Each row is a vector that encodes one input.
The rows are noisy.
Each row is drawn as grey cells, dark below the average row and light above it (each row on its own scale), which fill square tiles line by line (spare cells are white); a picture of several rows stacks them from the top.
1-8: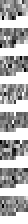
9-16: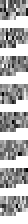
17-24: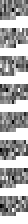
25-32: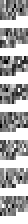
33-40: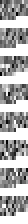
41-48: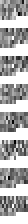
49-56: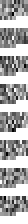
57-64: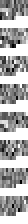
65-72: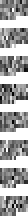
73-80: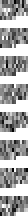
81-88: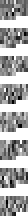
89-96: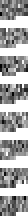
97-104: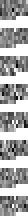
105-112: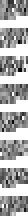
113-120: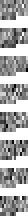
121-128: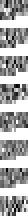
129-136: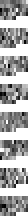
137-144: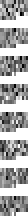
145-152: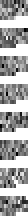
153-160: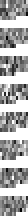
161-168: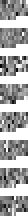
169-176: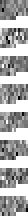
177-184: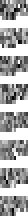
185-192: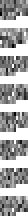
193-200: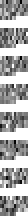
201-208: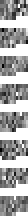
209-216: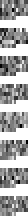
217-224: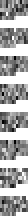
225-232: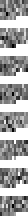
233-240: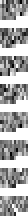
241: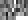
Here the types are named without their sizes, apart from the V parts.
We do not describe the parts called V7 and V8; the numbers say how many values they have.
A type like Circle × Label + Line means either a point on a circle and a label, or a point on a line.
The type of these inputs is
((Bool × Circle + Unit) × Line + V8) × V7.
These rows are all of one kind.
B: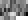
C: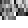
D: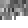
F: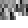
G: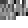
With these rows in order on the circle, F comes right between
D and G.
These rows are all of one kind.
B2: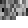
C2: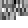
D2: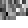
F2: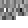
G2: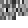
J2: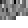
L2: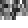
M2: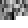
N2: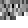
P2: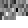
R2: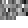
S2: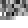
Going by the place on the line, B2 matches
D2, G2, P2 and R2.
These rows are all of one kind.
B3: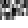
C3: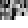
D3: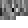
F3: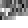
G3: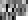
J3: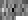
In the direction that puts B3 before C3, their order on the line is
F3, B3, C3, J3, D3, G3.
